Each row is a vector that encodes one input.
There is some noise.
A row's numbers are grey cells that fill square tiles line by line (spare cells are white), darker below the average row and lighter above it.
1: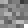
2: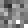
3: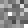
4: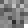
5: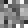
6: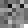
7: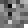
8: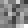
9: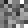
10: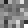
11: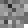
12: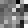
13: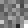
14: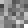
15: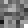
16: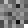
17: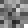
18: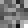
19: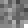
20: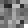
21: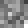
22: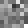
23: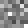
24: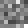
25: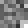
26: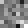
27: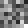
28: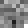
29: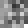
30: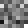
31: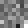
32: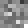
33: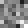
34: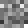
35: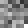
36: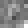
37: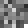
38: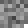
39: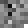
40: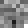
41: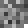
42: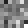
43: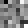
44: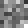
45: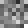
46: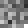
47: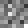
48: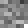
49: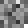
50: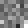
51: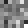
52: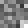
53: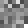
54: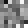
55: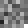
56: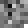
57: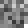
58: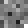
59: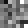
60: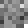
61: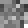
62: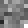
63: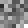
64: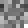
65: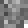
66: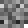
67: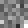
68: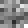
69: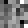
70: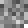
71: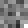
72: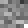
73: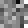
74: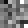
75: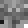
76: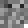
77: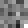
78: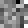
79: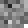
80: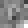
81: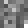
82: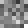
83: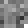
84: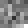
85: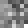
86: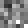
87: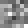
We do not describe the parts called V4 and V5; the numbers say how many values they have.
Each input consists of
a value of V5, together with either a point on a 6-point circle and a true/false value, or a value of V4.
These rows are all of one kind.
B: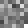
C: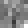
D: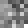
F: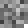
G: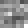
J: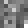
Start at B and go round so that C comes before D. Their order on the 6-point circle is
B, F, C, G, D, J.
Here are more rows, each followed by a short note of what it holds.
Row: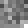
a point on a 6-point circle, a true/false value and a value of V5
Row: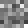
a point on a 6-point circle, a true/false value and a value of V5
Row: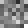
a value of V4 and a value of V5
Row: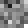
a value of V4 and a value of V5
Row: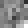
a point on a 6-point circle, a true/false value and a value of V5
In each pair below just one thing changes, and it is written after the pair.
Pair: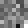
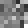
the value of V4
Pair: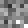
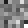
the value of V4
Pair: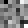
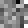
the value of V4
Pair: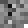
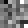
the value of V4
